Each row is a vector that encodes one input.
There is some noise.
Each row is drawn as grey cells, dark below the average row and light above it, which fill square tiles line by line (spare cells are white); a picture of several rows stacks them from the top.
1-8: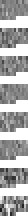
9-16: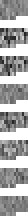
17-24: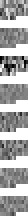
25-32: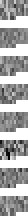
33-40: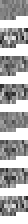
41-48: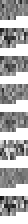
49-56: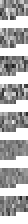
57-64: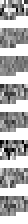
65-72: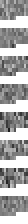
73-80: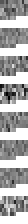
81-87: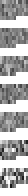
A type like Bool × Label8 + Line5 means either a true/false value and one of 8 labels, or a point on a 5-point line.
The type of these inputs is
(Bool × Bool × Bool + Unit) × Tree8 + Tree7.
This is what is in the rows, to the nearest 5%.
About 30% of them hold a node of a 7-node tree. The rest hold a node of an 8-node tree, together with either a fixed value, or three true/false values.
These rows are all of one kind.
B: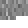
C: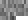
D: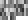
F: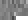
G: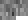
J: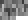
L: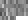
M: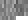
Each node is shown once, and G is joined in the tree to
J.
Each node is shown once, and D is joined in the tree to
J and M.
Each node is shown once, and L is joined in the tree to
B.
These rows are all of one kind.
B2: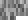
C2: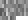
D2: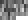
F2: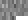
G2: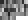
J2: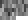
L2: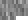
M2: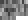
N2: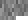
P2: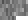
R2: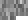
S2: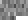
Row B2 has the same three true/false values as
G2, M2, P2 and R2.
